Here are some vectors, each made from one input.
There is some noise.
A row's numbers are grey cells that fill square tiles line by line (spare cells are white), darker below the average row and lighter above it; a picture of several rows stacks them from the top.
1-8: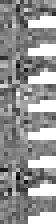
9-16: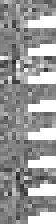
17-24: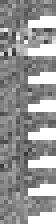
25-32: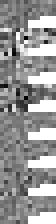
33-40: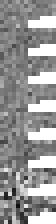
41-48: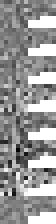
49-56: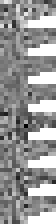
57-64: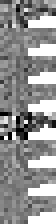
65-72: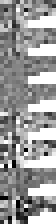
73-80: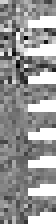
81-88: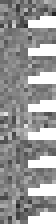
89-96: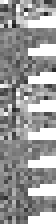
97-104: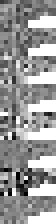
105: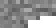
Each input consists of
a true/false value, together with either one of 7 labels, or a point on a 4-point line.
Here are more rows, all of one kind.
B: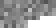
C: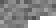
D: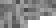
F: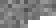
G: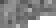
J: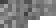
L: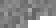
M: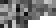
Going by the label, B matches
C and J.
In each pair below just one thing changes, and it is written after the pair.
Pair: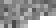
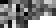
the true/false value
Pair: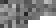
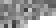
the true/false value
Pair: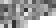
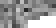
the true/false value
